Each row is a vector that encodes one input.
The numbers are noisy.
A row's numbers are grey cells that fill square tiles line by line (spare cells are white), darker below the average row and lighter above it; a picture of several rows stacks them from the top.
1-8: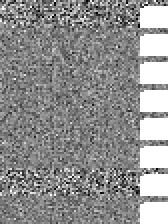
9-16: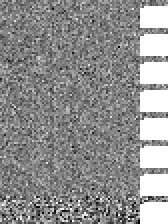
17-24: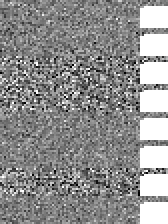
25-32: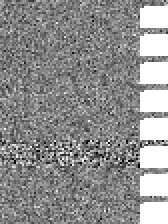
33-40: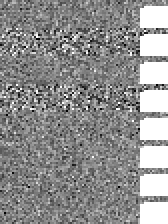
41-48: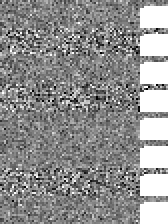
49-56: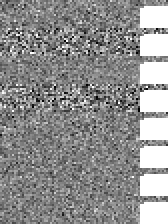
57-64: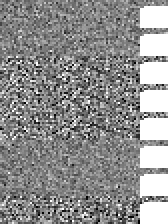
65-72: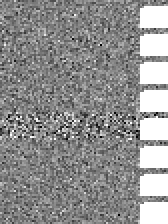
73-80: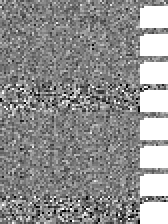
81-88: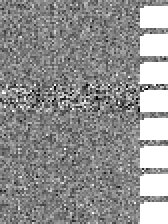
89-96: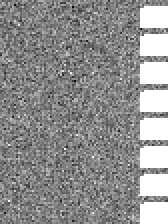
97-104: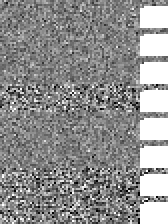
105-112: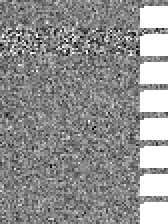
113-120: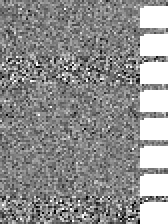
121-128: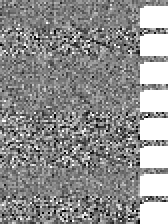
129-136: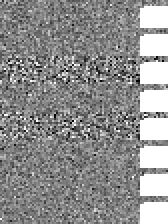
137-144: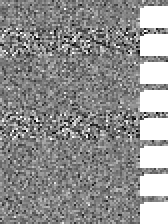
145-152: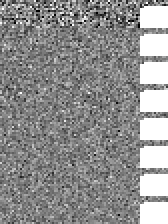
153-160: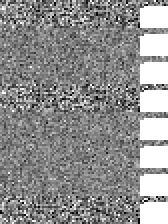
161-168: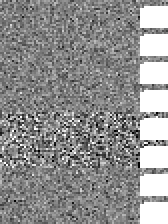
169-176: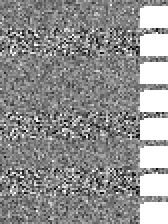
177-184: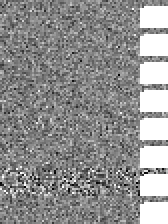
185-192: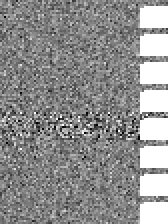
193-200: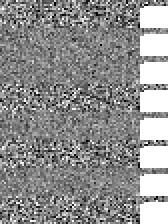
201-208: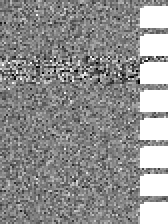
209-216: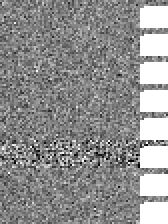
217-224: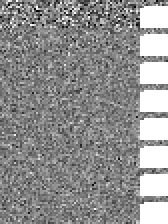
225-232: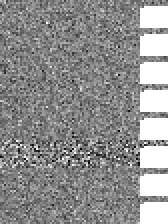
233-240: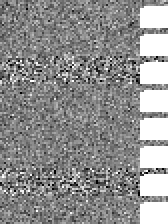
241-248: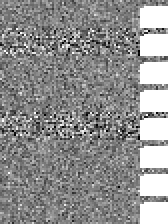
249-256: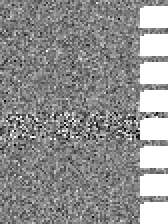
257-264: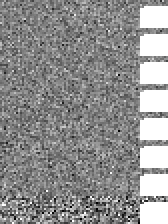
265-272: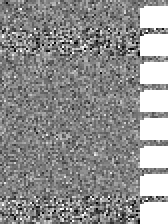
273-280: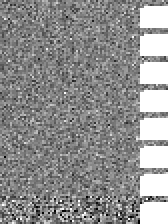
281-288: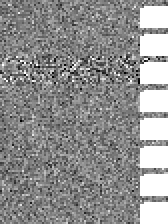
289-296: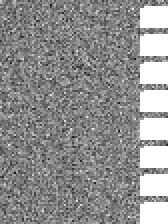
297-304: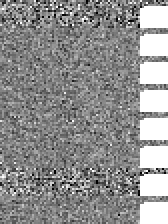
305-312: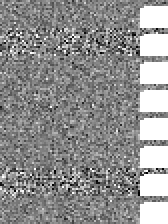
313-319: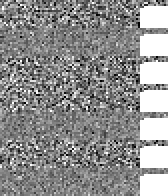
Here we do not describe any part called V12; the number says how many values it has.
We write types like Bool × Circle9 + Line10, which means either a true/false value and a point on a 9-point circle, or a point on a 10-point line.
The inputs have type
Bool × Label11 × (Line9 + V12) + Line10.
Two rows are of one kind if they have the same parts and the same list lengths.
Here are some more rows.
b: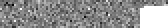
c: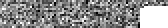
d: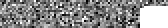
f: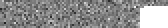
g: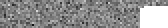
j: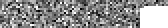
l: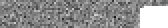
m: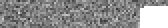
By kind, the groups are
b
c, d, j
f, g, l, m

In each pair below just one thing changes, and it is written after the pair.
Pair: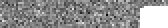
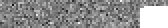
the place on the 9-point line
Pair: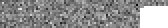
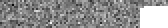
the place on the 9-point line
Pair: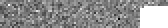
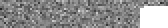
the label
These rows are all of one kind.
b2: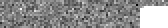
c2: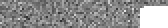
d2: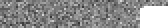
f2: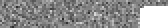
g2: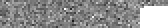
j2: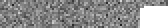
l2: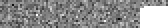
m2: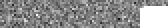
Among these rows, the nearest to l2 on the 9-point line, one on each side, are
j2 and m2.
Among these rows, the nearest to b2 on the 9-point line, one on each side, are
f2 and j2.
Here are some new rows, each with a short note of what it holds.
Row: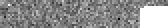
one of 11 labels, a point on a 9-point line and a true/false value
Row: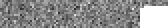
one of 11 labels, a true/false value and a value of V12
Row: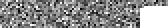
a point on a 10-point line
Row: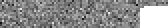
one of 11 labels, a point on a 9-point line and a true/false value
